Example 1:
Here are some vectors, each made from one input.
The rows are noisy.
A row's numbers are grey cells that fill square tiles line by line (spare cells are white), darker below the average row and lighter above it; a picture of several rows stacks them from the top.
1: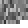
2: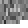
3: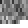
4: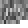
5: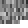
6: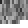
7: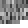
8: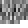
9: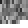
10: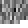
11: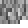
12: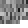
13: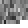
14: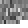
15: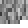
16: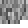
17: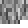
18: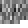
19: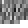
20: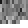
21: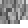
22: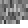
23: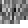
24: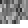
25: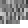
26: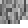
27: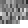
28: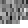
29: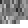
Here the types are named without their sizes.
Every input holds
a label.
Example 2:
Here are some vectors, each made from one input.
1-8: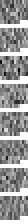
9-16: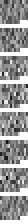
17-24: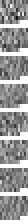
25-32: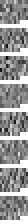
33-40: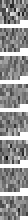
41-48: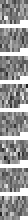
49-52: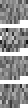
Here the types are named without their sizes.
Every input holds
a point on a line.
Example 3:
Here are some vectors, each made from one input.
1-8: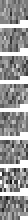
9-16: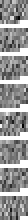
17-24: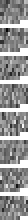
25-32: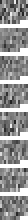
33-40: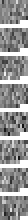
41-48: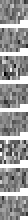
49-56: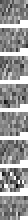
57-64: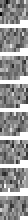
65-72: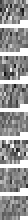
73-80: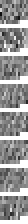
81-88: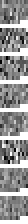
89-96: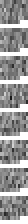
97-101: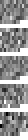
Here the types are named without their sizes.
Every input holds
a point on a line.
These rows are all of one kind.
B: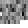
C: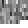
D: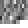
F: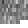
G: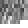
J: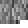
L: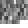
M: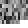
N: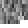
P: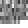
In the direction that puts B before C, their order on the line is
M, P, B, N, J, C, F, G, L, D.
